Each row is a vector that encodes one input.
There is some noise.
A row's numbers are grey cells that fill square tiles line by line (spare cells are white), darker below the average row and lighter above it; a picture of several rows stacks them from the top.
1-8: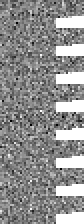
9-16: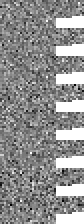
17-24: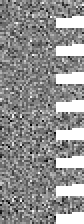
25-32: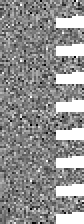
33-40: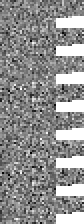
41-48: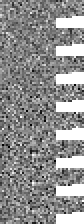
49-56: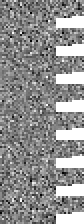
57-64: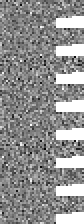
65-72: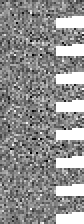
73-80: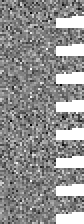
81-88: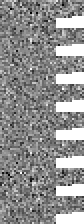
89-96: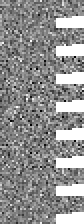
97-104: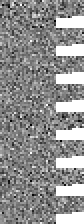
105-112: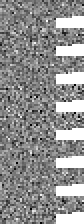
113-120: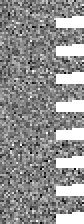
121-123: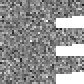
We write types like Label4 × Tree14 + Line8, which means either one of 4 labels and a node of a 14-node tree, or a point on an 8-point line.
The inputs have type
Circle9 + Circle14.
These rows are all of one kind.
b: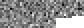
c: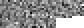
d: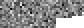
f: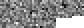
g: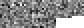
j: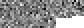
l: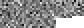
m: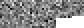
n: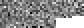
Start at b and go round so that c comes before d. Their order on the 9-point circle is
b, j, l, n, c, f, g, m, d.
